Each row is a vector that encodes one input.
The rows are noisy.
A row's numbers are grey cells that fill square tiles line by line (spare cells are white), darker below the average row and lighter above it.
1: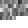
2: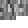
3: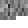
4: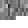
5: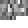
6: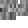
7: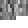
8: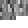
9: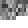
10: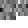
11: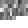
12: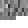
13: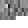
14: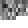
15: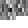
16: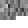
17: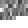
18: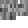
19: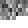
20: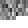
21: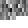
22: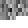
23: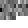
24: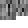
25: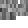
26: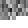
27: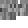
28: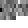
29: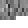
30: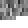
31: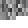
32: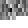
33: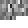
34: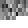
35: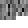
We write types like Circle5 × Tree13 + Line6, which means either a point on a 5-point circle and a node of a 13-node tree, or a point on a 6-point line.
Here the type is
Bool × Bool × Bool + Line4.
